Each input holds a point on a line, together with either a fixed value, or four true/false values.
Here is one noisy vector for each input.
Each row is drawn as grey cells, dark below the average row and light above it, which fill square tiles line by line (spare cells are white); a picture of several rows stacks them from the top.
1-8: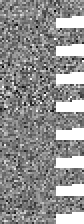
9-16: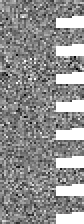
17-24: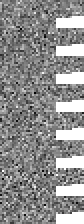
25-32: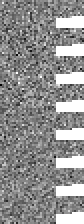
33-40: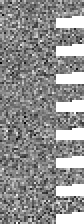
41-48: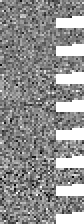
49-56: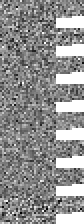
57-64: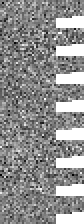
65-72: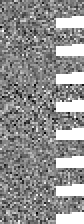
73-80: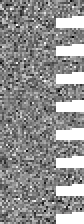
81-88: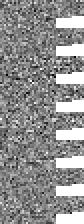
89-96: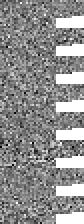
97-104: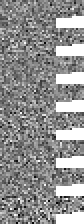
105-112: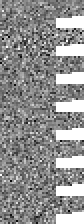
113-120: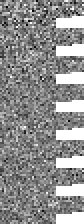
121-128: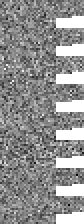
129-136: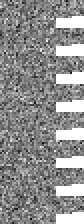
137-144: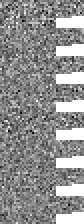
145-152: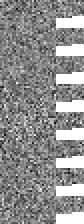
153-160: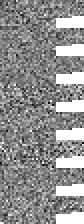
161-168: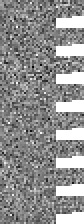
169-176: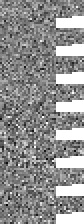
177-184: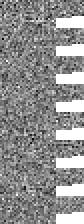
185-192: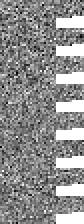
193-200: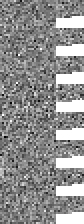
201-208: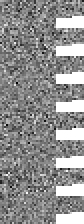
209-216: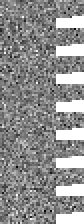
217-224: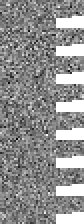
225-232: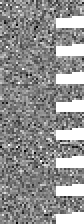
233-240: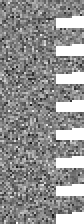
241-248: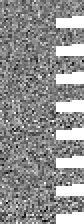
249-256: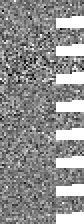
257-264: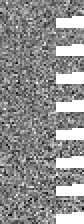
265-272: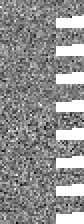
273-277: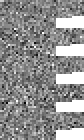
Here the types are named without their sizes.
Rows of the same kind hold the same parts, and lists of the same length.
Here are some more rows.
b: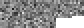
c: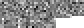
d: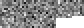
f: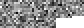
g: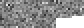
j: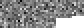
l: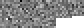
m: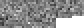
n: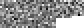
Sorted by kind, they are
b, c, d, j, l
f, g, m, n

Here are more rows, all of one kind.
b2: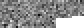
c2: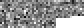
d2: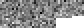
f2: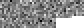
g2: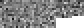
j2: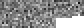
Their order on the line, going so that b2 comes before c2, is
b2, f2, j2, g2, c2, d2.
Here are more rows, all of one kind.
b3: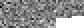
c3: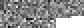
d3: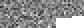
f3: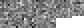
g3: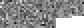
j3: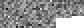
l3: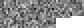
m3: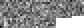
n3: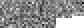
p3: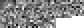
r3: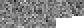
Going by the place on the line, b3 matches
c3, d3, l3 and p3.
